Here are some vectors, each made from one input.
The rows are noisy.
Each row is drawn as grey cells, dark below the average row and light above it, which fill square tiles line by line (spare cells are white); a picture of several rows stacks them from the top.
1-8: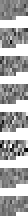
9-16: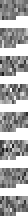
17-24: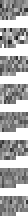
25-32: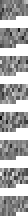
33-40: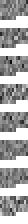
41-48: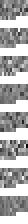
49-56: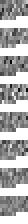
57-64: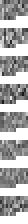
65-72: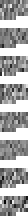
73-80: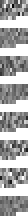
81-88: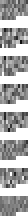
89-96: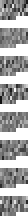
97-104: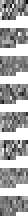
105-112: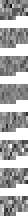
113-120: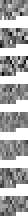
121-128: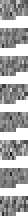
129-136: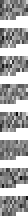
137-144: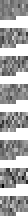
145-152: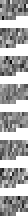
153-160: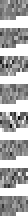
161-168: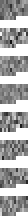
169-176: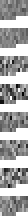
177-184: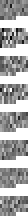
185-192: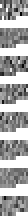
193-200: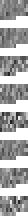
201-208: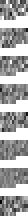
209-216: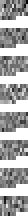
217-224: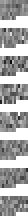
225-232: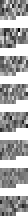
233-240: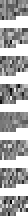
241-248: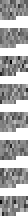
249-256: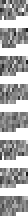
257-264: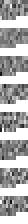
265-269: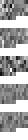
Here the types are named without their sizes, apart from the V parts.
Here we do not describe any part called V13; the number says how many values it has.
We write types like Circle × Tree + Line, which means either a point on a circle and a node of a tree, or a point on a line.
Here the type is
Line × Line + (Tree + V13) × V13.
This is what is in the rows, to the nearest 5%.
About 20% of them hold a point on each of two lines. The rest hold a value of V13, together with either a node of a tree, or a value of V13.
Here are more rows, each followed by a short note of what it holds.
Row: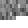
two values of V13
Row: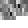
a node of a tree and a value of V13
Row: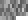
two values of V13
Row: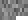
two values of V13
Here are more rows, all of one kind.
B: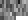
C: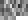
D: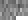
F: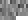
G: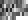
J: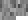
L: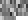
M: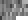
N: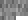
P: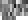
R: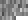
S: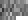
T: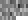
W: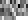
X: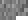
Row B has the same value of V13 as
D, G, M and T.
